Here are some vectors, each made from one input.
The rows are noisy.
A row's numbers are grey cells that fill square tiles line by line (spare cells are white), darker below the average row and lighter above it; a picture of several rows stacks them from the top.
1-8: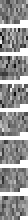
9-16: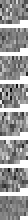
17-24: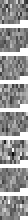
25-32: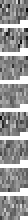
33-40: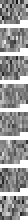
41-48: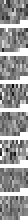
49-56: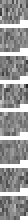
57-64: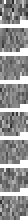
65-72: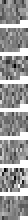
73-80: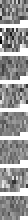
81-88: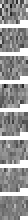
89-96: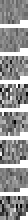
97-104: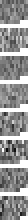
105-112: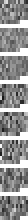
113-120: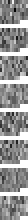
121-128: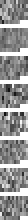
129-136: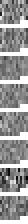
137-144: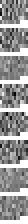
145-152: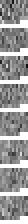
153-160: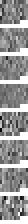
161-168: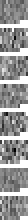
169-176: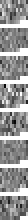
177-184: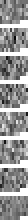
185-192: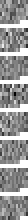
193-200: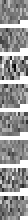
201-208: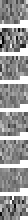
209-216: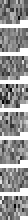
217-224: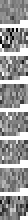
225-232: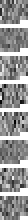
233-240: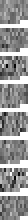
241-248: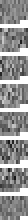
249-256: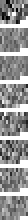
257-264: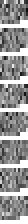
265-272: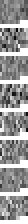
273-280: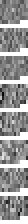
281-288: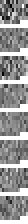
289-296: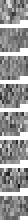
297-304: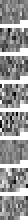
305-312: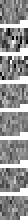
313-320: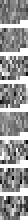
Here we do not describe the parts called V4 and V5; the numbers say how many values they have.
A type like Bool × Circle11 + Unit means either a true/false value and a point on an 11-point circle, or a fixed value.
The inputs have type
Circle6 + (Line8 + V4) × (Line11 + V5).
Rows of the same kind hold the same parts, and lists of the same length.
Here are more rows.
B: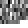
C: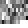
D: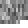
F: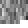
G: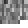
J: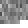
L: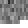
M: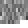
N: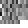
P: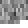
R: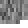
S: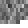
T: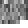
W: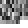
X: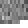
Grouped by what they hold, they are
B
C, L
D, F, M, S, T
G, N, P, X
J, R, W

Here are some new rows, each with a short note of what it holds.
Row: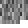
a point on an 8-point line and a value of V5
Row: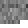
a point on an 11-point line and a value of V4
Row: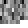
a value of V4 and a value of V5
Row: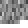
a point on an 8-point line and a value of V5
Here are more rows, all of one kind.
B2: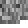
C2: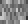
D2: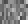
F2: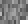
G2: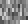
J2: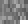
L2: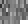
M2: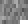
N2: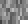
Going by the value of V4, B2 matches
D2, F2 and N2.
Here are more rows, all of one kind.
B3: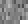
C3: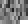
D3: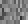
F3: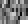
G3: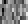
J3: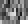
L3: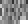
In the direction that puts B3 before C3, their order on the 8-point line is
B3, D3, C3, F3, L3, G3, J3.
